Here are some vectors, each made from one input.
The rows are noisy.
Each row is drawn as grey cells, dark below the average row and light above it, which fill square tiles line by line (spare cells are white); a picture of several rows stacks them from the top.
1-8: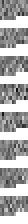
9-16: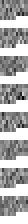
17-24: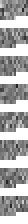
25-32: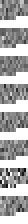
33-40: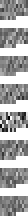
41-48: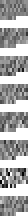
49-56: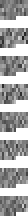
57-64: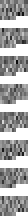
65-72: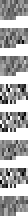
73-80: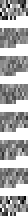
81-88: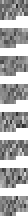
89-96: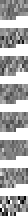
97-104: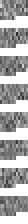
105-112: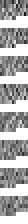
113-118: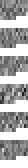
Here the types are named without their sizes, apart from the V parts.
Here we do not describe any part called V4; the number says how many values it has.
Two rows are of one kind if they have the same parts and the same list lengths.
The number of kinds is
3.
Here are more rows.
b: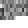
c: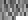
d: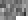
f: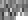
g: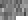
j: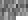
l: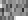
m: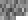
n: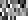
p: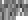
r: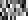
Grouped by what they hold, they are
b, c, f, j, l, p
d, g, m
n, r

